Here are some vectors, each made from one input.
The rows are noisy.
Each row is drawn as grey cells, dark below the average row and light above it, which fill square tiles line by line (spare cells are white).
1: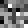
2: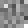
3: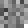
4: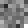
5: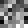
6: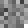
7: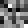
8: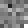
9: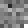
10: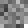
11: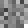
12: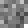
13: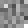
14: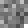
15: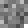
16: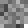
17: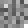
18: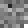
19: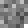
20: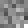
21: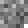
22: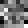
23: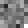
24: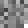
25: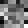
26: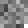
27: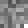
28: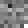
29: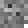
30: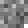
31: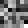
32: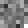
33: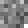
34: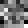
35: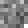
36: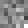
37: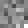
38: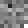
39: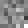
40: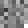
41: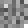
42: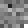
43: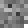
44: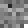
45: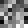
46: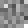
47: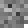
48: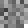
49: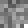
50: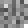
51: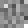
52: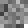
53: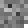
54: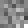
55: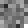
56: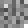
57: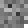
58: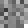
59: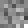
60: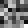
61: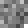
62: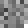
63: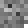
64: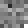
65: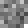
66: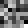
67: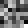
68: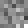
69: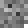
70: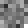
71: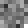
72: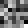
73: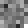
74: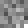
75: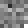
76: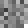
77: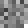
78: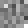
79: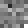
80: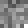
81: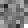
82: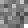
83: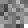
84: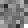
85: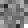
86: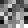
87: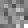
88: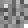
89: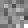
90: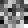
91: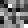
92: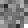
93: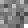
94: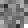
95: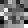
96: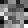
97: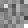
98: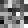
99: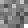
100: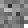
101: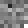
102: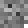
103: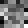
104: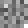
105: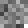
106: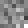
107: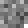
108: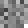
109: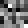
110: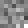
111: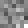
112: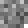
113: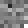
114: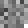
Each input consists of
a point on a 10-point circle and a true/false value.
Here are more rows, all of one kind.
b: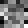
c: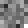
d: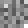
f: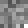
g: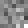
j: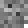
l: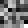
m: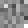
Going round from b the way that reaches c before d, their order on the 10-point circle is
b, j, l, c, d, m, g, f.
